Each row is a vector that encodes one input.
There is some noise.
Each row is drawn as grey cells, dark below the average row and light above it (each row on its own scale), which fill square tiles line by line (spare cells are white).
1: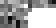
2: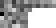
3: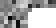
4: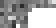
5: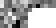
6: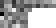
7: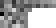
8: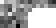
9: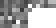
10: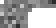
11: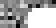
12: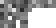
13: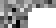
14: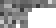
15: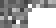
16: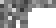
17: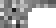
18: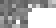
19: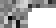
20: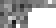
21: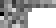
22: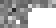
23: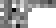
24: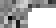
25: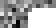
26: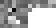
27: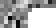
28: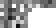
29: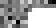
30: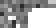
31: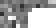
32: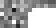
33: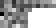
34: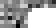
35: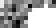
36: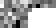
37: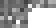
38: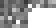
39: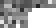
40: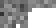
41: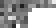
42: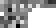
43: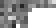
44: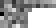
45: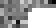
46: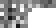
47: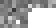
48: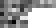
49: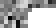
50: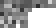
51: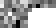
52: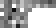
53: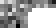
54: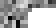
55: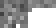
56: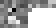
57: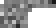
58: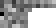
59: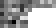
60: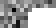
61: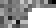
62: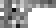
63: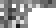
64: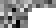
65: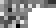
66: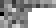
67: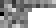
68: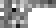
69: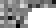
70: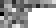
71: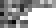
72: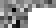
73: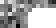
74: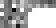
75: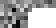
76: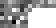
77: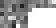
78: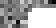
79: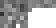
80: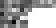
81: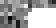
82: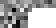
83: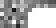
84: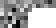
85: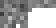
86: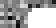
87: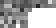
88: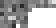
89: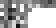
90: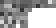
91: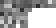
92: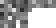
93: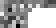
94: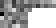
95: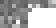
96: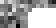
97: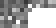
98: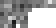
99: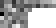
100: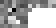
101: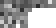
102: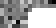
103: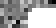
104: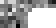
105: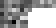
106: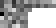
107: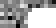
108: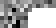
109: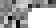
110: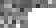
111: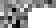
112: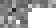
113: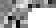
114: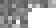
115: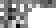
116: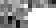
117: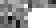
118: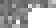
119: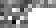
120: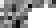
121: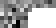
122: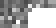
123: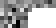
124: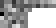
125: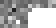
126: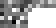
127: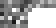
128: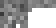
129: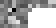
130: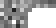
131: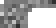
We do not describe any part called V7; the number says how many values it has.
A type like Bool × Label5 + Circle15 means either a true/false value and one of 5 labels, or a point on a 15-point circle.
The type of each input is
Bool × (Line6 + V7).
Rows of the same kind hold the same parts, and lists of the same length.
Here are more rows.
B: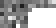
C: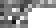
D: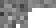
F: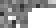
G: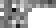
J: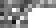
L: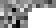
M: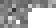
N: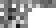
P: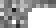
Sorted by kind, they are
B, D, F, L
C, G, J, M, N, P

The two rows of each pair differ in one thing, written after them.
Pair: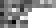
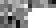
the true/false value
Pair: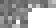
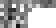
the true/false value
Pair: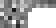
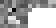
the true/false value
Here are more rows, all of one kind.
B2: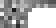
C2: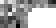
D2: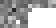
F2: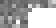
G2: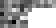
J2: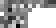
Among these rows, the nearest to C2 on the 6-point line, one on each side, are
G2 and J2.
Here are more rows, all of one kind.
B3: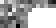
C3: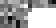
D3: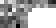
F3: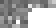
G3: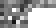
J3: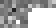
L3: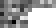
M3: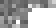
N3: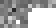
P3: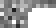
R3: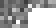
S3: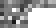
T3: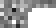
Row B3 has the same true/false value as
C3, D3, P3 and T3.
